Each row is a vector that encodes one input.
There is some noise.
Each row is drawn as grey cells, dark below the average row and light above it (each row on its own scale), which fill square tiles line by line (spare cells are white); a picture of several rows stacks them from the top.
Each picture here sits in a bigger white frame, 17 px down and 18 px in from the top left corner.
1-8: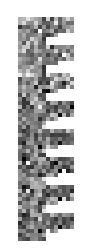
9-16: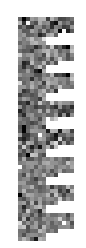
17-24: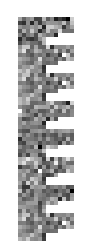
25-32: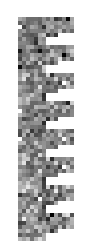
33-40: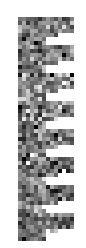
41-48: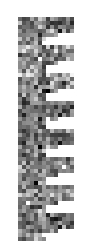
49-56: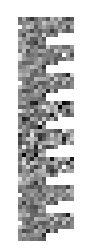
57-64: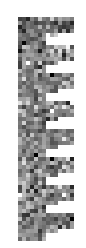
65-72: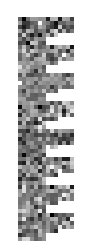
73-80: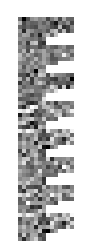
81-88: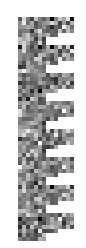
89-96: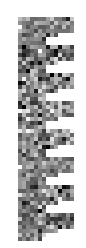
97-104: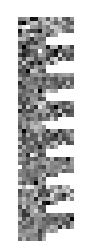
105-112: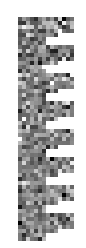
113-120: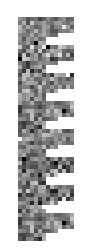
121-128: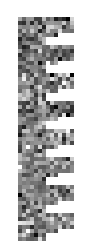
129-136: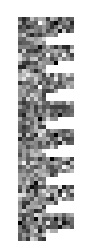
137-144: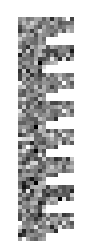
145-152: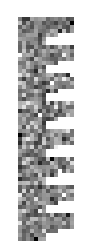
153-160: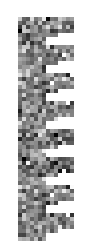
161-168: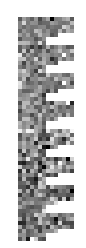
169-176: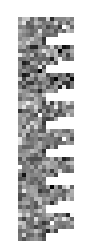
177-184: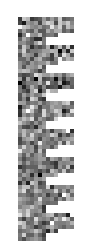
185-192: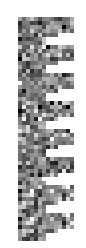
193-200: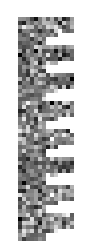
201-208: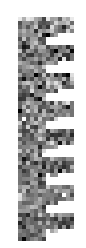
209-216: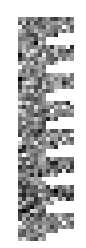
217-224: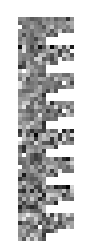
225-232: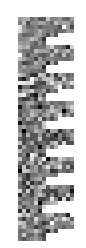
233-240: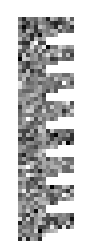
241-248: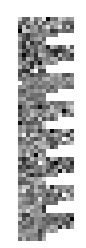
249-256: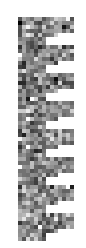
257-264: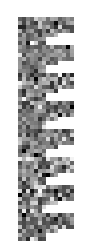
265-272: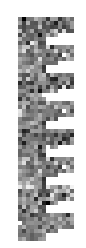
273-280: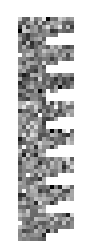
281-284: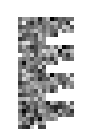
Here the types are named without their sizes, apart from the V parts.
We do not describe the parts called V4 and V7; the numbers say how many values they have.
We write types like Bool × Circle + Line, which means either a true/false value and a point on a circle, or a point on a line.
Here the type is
List(Circle) + V4 × V7.
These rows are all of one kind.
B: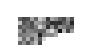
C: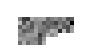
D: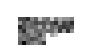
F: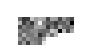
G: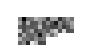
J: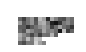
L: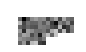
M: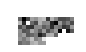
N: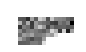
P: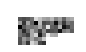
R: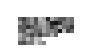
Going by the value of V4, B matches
C, F and N.
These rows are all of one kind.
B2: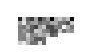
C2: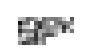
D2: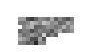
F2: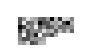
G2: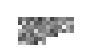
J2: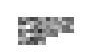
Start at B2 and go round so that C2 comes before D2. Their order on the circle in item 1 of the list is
B2, F2, C2, J2, D2, G2.
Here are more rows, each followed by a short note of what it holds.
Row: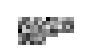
the empty list
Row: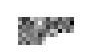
a value of V4 and a value of V7
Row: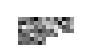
a list of two items
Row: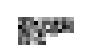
a value of V4 and a value of V7
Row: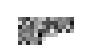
a value of V4 and a value of V7
